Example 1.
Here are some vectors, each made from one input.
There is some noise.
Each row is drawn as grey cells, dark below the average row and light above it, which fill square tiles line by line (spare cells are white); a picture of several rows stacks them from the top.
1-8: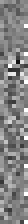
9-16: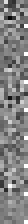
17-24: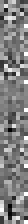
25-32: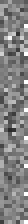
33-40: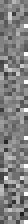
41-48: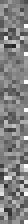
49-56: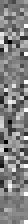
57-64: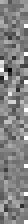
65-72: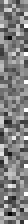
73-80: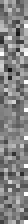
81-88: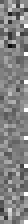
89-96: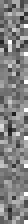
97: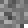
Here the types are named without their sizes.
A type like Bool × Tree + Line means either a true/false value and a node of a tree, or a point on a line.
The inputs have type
Tree.
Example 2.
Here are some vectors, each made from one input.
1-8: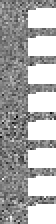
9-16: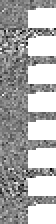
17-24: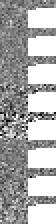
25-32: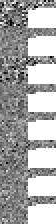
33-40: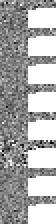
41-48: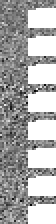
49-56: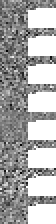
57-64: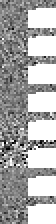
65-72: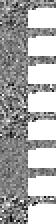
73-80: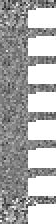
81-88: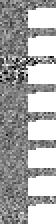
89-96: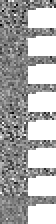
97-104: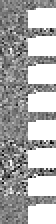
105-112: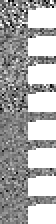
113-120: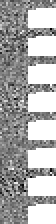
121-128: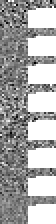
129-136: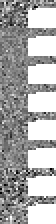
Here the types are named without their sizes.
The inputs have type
Line.
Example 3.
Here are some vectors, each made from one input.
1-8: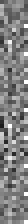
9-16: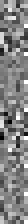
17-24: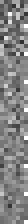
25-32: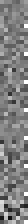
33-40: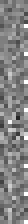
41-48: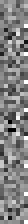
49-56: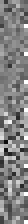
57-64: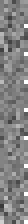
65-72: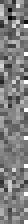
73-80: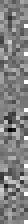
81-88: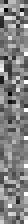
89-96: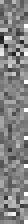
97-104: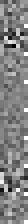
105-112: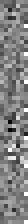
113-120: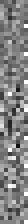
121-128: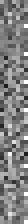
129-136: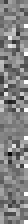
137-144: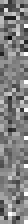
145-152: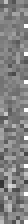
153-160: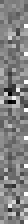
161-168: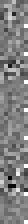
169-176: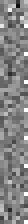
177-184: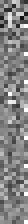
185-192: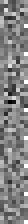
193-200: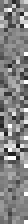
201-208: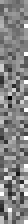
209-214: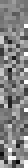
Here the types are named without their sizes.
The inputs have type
Tree.
